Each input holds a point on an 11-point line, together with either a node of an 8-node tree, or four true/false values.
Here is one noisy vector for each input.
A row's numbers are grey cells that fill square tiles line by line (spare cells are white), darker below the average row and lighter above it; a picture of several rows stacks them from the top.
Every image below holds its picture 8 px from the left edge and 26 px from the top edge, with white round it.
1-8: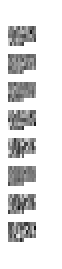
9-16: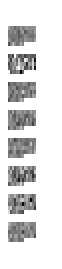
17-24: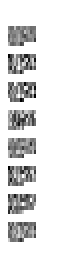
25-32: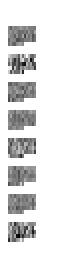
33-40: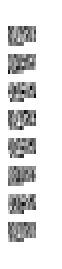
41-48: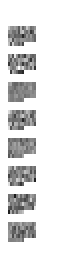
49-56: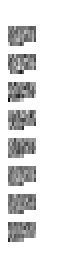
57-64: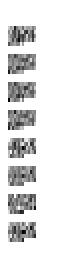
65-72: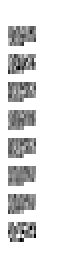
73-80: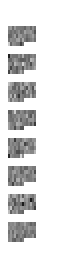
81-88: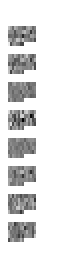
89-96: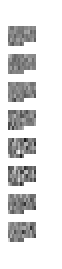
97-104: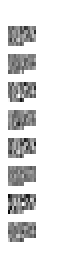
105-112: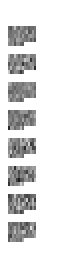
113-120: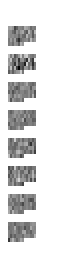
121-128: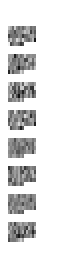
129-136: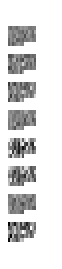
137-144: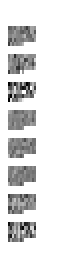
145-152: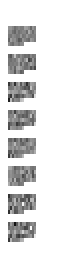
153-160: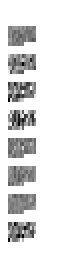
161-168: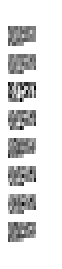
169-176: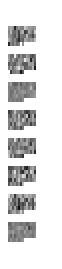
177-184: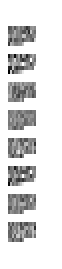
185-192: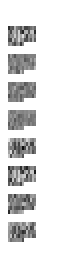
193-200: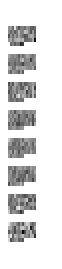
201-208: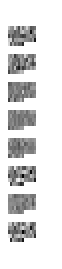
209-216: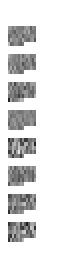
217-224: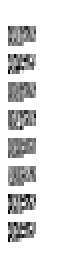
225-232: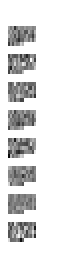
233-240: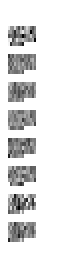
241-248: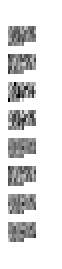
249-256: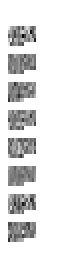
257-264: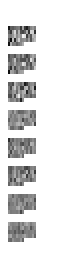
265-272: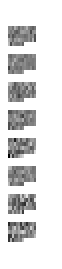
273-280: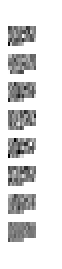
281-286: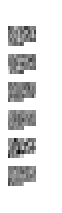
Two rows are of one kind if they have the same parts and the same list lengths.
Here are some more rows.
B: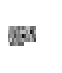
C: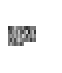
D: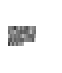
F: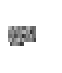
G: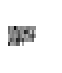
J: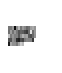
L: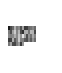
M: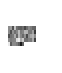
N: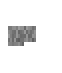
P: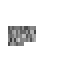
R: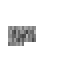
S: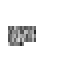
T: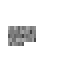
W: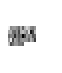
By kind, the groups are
B, D, F, G, J, M, P, S, T, W
C, L, N, R

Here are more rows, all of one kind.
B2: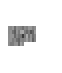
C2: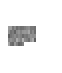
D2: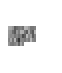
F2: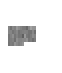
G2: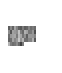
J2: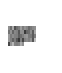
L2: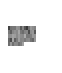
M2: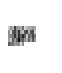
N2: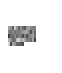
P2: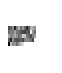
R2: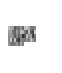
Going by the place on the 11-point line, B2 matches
F2, L2, M2 and P2.
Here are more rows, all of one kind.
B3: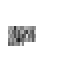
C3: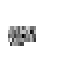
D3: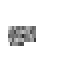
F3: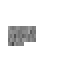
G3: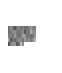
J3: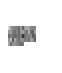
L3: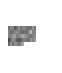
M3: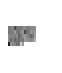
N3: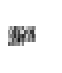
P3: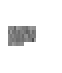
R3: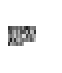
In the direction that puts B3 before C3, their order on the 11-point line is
G3, M3, R3, N3, P3, B3, F3, C3, J3, D3, L3.
